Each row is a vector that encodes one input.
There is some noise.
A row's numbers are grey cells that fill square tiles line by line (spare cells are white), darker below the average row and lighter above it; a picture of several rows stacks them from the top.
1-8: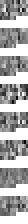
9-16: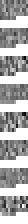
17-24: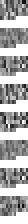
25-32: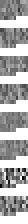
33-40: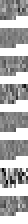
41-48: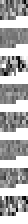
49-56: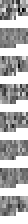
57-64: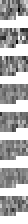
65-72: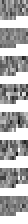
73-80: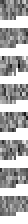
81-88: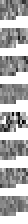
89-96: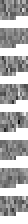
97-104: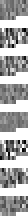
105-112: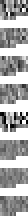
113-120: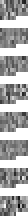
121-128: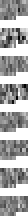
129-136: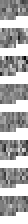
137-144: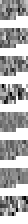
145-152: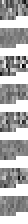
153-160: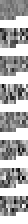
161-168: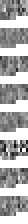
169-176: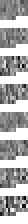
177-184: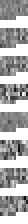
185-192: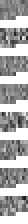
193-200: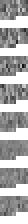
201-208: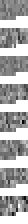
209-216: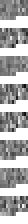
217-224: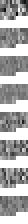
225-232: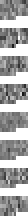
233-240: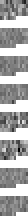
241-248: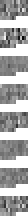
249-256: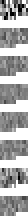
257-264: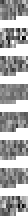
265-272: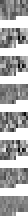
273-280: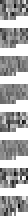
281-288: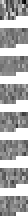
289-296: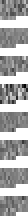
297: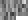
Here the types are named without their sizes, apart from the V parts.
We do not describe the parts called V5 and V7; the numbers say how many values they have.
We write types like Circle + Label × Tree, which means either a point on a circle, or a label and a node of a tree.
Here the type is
(Bool × Tree + V7) × Line + V5.
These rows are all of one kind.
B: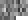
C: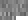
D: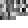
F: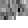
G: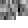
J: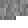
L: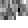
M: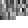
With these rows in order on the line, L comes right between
B and J.
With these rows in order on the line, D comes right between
C and J.
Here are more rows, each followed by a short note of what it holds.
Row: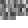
a point on a line, a node of a tree and a true/false value
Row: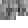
a point on a line, a node of a tree and a true/false value
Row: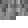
a value of V5
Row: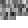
a point on a line and a value of V7
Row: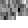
a point on a line and a value of V7
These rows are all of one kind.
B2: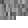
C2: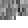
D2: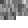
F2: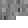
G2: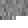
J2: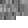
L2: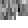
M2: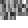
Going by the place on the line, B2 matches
C2 and G2.
